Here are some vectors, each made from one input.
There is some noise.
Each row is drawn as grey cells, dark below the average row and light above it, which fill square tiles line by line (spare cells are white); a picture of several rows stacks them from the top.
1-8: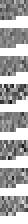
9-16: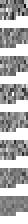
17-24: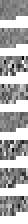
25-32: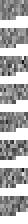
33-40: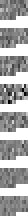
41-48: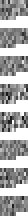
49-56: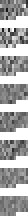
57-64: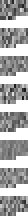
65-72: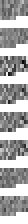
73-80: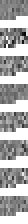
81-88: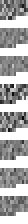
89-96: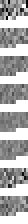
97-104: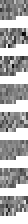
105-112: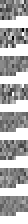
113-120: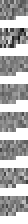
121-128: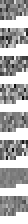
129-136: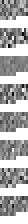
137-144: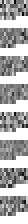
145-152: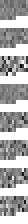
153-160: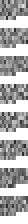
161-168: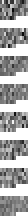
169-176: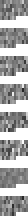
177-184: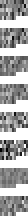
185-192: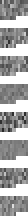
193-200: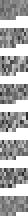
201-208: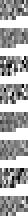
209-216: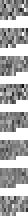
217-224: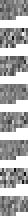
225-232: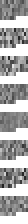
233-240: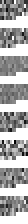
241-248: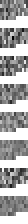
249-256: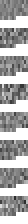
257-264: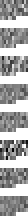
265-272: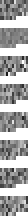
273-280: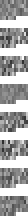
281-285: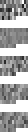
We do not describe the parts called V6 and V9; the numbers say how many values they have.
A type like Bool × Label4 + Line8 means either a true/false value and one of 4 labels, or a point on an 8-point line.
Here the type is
(Bool × V9 + Line4) × V6.
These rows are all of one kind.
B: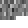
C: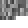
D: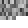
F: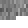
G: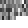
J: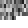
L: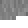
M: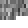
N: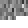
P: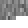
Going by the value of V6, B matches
D and F.
